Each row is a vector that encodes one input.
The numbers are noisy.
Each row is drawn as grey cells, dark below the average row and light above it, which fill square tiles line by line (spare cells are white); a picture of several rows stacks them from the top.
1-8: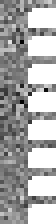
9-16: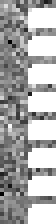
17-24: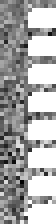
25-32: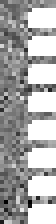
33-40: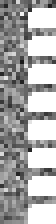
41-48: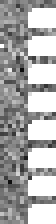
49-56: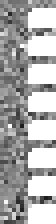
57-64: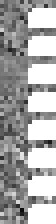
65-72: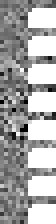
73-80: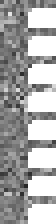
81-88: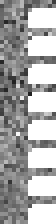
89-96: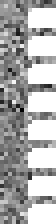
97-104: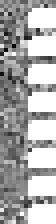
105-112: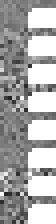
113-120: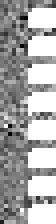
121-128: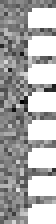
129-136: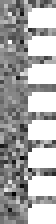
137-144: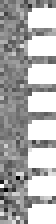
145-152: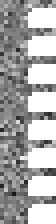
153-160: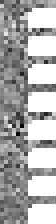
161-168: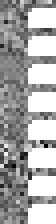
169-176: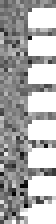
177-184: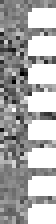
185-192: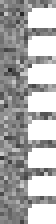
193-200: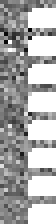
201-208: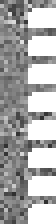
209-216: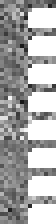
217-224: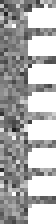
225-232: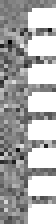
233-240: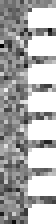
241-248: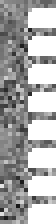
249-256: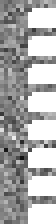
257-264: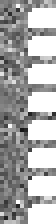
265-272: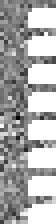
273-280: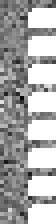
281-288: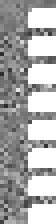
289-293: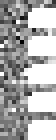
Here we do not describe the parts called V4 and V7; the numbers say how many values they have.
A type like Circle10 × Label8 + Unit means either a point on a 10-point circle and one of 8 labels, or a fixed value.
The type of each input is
(Bool × Bool × Bool × Bool + V7) × Circle8 + Tree11 + V4.
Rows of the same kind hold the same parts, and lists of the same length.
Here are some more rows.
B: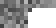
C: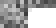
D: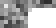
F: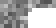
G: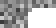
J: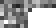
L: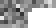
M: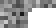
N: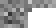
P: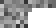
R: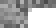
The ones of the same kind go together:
B, C, D, F, R
G
J, M, N
L, P

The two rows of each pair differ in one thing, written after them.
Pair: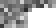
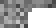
the place on the 8-point circle
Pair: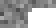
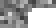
the value of V7
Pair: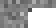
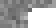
the value of V7
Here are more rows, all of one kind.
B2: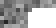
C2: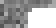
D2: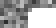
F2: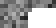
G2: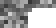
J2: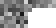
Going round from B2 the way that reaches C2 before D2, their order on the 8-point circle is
B2, F2, C2, G2, J2, D2.
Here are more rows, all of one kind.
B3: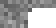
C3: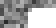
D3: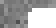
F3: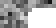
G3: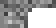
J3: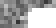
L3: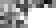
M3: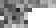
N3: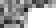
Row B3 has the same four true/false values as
D3 and F3.
